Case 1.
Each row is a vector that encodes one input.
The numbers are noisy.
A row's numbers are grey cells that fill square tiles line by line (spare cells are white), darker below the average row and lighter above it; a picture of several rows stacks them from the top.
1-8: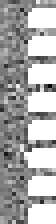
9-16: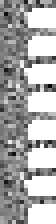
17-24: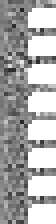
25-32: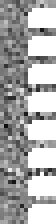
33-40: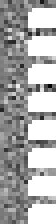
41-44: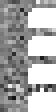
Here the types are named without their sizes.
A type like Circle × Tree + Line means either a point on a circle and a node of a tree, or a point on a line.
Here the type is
Bool × Bool × Bool + Line.
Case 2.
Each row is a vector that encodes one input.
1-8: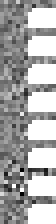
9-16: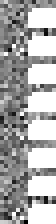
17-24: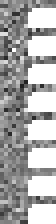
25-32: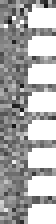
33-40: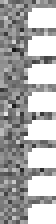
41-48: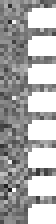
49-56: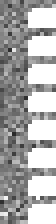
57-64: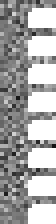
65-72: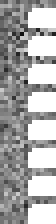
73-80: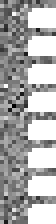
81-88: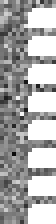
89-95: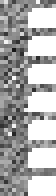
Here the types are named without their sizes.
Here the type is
List(Line).
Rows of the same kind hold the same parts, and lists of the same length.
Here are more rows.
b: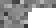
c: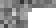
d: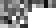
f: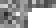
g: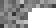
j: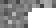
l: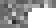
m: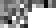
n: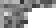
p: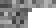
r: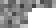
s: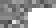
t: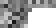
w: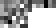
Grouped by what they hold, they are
b, g, j, l, p, t
c, f, n, r, s
d, m, w

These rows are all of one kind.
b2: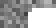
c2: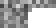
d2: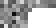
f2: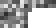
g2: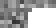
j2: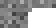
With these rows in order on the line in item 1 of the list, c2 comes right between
b2 and j2.
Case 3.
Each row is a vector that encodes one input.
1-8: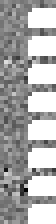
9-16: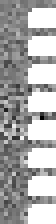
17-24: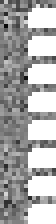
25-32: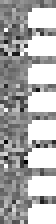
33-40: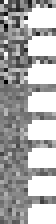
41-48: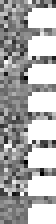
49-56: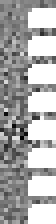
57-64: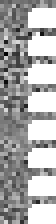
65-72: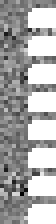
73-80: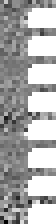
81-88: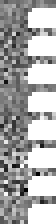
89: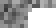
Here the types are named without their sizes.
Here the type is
Circle + Line.
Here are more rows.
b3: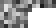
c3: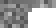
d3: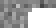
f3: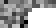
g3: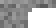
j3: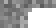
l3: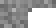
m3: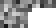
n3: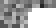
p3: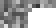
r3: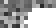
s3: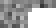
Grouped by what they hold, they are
b3, c3, f3, m3
d3, g3, j3, l3, n3, p3, r3, s3

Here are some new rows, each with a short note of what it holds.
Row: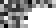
a point on a line
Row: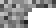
a point on a circle
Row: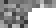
a point on a line
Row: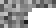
a point on a circle
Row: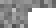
a point on a circle
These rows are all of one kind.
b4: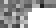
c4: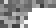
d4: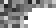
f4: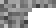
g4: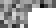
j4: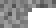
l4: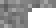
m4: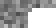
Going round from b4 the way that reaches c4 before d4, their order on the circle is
b4, m4, j4, c4, d4, l4, g4, f4.
